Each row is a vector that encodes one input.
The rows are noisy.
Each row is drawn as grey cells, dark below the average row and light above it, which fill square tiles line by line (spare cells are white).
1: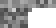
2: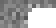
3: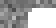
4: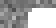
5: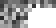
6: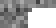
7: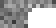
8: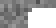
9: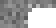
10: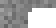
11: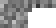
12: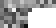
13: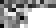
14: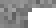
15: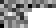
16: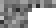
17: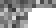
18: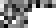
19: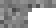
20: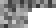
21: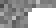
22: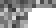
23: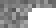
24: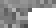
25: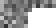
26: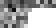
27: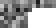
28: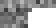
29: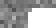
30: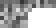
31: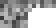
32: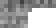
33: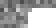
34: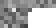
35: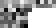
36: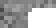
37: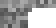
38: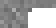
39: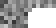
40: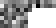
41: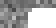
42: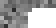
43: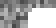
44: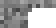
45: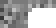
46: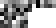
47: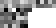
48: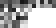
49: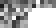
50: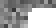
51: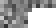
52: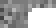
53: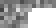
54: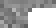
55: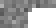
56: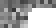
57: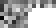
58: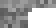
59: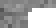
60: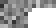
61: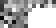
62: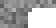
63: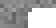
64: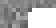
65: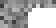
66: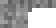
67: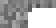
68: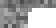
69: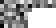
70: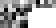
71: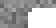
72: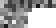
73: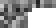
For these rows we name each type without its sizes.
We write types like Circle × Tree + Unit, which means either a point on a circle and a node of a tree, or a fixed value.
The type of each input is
Bool × Label + Unit.
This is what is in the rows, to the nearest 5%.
About 5% of them hold a fixed value. The rest hold a label and a true/false value.
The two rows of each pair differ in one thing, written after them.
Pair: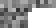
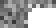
the label
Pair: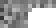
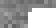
the label
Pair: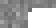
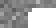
the label
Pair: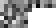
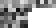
the label
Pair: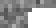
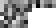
the label
